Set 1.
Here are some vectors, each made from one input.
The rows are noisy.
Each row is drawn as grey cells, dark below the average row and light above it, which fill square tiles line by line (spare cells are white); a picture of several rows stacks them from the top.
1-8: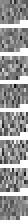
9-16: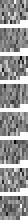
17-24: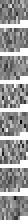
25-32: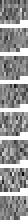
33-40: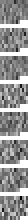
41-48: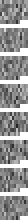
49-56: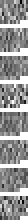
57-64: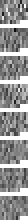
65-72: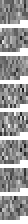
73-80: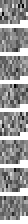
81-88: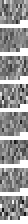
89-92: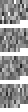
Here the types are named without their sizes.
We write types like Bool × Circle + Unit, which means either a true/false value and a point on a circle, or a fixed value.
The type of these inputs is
Bool × Bool × Bool × Bool + Line.
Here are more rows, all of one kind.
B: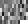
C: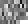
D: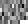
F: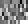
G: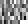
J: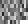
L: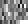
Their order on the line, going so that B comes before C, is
D, B, G, F, C, J, L.
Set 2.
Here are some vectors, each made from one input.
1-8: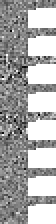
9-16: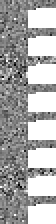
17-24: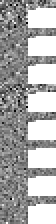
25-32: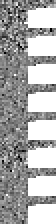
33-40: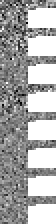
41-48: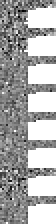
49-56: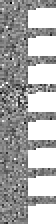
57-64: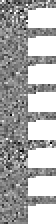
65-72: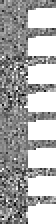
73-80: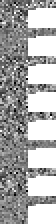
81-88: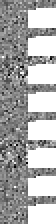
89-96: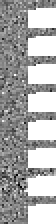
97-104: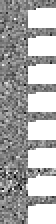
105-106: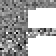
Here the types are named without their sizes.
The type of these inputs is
Circle + Line × Line.
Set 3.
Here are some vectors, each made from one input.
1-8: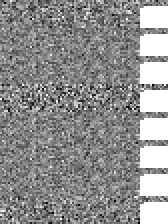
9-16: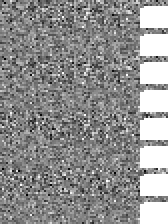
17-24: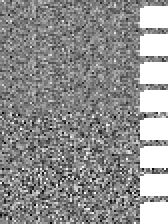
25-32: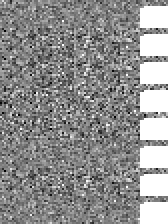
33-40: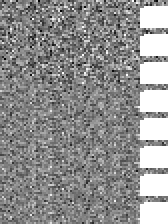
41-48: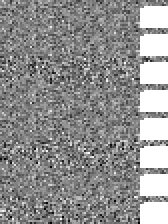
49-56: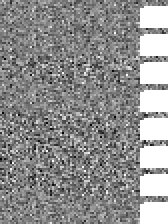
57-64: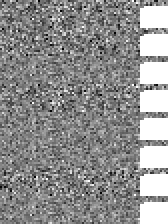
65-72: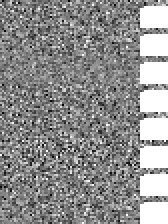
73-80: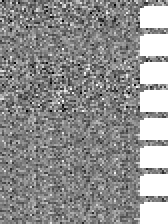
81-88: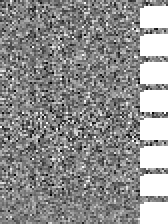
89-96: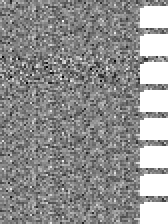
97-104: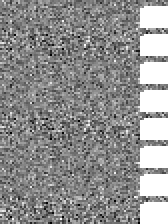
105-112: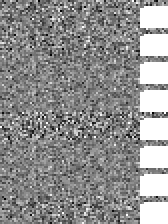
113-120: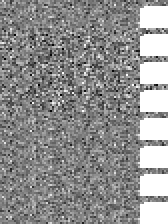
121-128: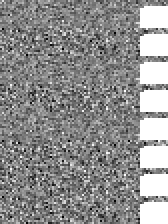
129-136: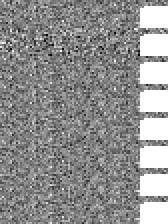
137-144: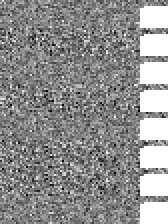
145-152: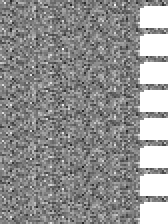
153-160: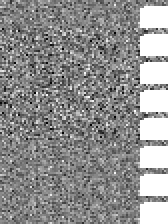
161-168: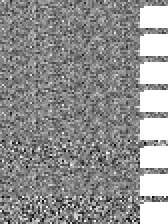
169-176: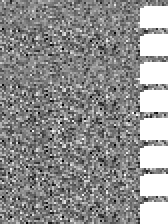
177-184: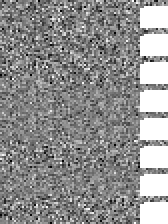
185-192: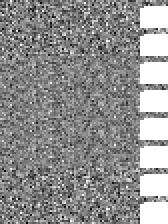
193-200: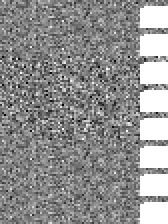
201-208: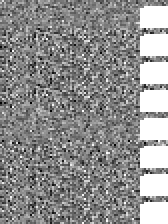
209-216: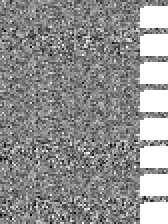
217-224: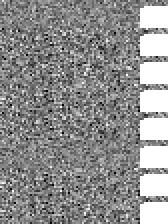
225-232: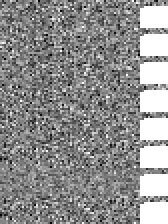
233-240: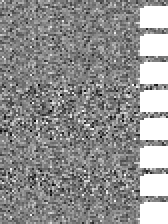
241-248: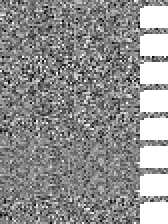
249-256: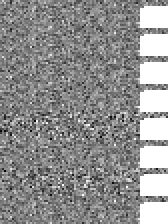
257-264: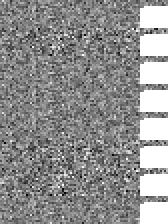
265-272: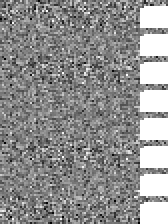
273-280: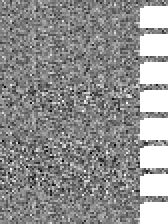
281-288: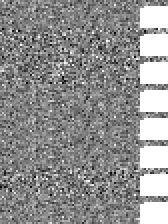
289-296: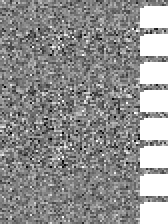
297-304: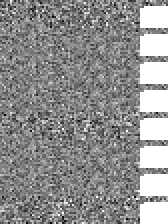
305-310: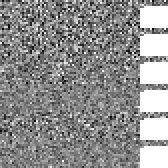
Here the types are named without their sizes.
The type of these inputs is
Circle + Tree + Unit.
